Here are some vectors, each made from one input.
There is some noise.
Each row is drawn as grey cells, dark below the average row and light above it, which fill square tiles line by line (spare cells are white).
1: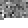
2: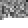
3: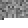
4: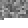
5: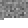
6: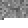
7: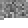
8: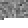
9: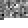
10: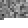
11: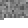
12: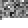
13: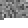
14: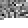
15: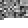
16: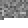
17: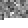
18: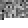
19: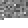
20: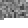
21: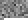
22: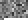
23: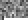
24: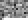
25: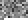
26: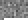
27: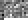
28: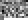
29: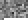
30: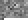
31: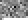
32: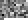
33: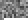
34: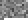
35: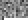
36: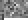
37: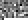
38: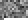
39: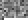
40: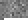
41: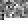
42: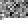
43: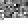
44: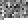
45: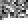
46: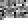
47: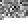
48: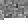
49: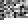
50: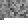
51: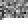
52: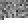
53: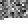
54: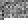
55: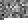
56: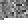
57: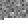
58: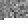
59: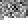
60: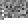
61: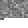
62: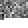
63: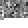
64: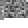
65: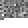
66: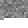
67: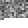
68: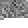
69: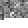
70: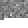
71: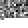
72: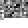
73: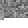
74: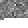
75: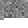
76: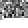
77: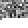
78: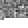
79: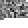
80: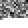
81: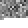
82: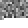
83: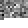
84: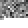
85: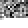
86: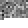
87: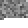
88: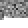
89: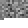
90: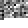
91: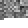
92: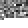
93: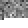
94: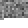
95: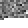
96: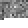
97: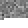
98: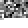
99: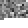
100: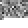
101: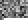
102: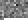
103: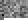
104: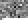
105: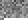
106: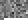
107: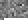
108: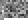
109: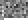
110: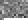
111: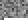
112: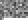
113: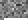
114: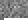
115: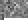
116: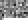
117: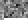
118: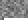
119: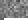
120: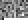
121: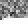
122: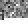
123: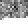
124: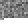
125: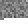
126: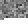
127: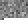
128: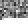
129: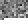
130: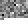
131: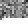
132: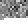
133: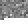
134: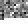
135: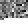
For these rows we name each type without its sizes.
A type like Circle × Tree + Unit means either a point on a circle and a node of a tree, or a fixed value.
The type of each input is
(Bool × Bool × Bool × Bool + Unit) × Circle + Label.
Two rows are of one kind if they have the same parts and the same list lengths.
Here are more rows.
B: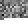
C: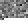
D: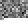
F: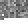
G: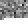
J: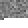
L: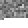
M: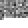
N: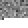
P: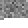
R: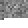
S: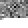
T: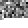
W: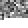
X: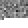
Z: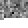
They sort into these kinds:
B, C, F, J, N, R, T, X
D, L, P, W, Z
G, M, S

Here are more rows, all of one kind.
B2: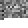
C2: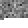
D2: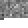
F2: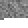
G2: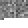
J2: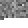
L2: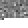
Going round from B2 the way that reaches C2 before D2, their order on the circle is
B2, L2, C2, F2, D2, J2, G2.
